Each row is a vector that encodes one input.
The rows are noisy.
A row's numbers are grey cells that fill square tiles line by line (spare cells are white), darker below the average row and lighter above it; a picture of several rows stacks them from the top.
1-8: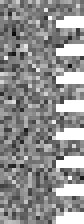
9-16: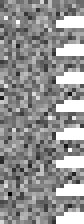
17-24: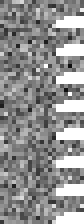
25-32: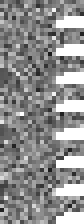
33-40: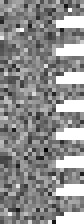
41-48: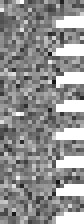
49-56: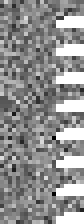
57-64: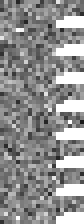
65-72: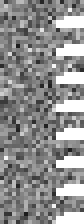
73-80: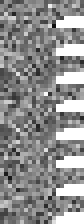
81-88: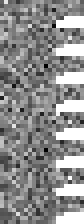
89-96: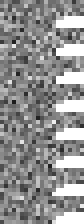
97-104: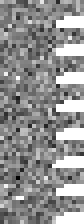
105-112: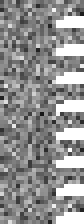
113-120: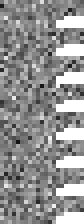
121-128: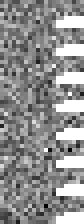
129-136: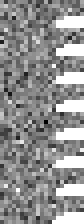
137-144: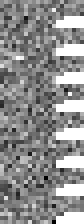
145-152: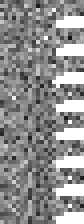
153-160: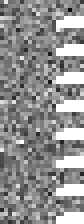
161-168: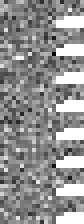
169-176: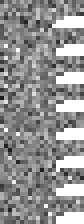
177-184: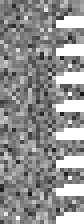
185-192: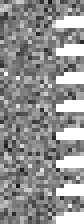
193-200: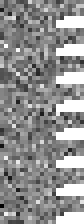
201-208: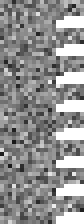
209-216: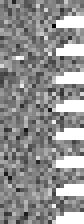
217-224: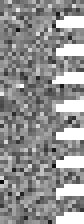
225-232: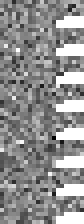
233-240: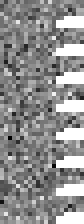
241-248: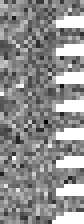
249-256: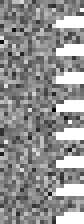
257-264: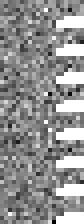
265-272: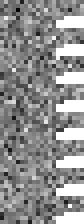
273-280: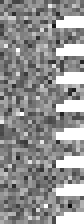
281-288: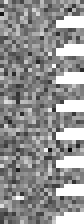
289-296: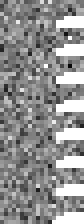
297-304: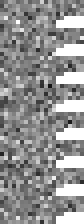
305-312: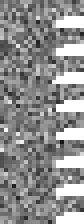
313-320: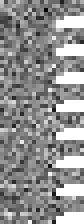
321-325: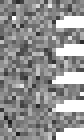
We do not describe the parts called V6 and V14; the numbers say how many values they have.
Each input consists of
either a point on an 11-point line and a true/false value, or a value of V6 and a value of V14.
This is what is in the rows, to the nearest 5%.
About 50% of them hold a point on an 11-point line and a true/false value. The rest hold a value of V6 and a value of V14.
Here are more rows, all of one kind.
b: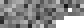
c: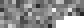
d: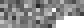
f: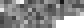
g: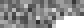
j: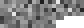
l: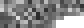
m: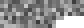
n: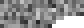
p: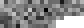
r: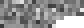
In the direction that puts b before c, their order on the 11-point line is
b, j, c, d, m, g, n, r, f, l, p.
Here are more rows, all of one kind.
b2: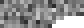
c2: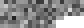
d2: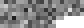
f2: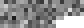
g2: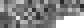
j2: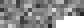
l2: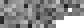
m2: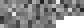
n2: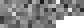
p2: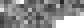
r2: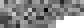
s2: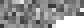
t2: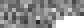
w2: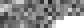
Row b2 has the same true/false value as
j2, s2 and t2.
